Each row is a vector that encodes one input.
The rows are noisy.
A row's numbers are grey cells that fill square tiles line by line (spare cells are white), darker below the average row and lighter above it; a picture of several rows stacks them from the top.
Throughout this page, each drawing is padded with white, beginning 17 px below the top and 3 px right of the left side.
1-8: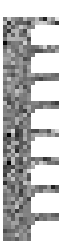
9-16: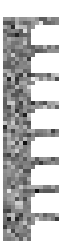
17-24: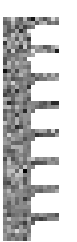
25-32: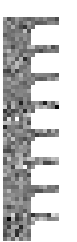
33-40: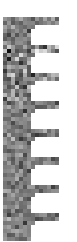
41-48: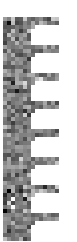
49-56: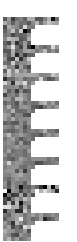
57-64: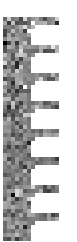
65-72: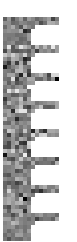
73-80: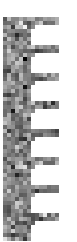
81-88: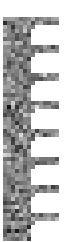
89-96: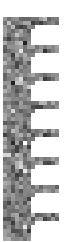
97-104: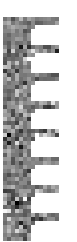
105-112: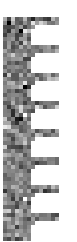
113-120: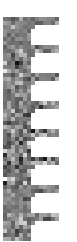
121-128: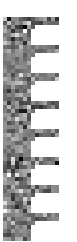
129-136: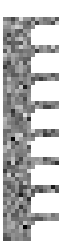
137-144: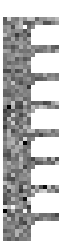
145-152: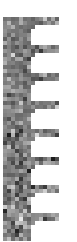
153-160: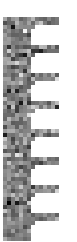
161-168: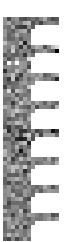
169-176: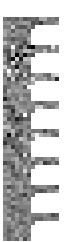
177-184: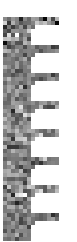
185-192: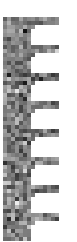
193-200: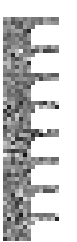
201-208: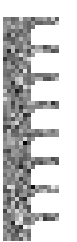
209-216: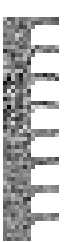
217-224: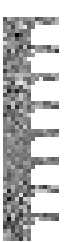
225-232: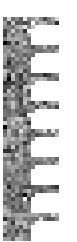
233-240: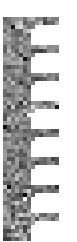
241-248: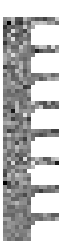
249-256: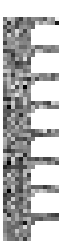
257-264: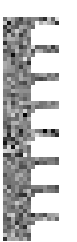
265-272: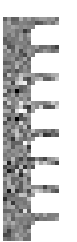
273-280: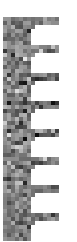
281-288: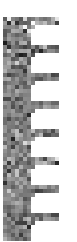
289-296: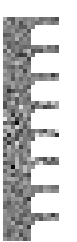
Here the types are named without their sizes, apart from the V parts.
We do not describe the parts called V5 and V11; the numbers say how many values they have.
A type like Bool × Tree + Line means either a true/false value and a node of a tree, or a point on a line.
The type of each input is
Bool × (Line + V11) + V5.
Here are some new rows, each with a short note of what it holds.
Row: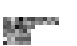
a value of V5
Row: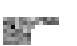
a point on a line and a true/false value
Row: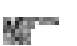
a value of V5
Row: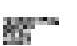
a value of V5
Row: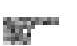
a point on a line and a true/false value
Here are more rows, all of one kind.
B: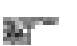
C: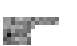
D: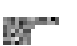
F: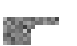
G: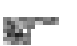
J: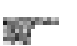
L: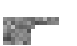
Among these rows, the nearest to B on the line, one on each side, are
C and L.
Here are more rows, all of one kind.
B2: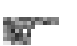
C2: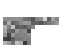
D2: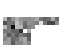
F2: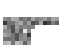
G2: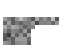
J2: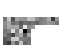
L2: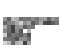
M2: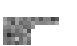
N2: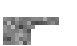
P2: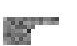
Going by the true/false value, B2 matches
D2, F2 and L2.
